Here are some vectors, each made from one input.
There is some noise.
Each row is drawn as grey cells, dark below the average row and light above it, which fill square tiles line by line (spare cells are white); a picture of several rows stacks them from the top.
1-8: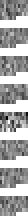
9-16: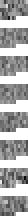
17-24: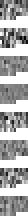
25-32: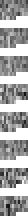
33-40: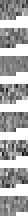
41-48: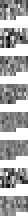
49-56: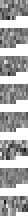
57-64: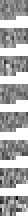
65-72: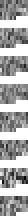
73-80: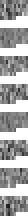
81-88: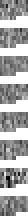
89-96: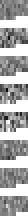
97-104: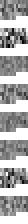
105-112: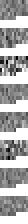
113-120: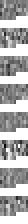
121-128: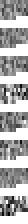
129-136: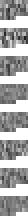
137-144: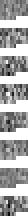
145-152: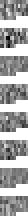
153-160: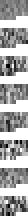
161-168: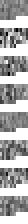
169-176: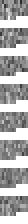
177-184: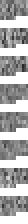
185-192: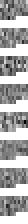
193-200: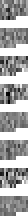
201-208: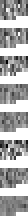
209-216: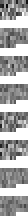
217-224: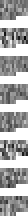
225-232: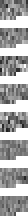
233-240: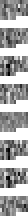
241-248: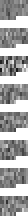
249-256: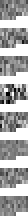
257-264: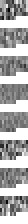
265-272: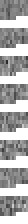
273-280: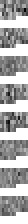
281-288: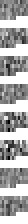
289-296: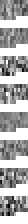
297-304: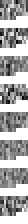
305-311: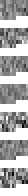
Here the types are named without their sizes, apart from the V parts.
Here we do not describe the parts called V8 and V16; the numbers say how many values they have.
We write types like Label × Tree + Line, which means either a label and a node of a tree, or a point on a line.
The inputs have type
(Bool × Circle + Unit) × V8 × V16.
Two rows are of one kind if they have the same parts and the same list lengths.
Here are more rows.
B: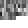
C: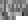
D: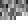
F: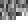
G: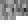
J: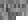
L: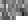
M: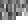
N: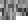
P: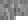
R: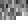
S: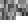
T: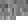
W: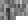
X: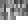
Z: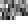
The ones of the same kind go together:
B, C, L, P, S, X, Z
D, F, G, J, M, N, R, T, W

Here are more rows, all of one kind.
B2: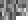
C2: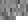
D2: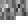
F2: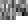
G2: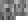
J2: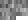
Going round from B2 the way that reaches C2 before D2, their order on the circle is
B2, C2, G2, J2, D2, F2.
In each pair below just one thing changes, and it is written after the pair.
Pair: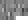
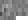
the place on the circle
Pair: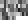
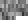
the place on the circle
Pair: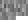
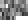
the true/false value
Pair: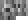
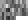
the place on the circle
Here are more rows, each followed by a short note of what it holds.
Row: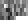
a point on a circle, a true/false value, a value of V8 and a value of V16
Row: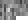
a point on a circle, a true/false value, a value of V8 and a value of V16
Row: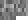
a point on a circle, a true/false value, a value of V8 and a value of V16
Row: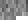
a value of V8 and a value of V16
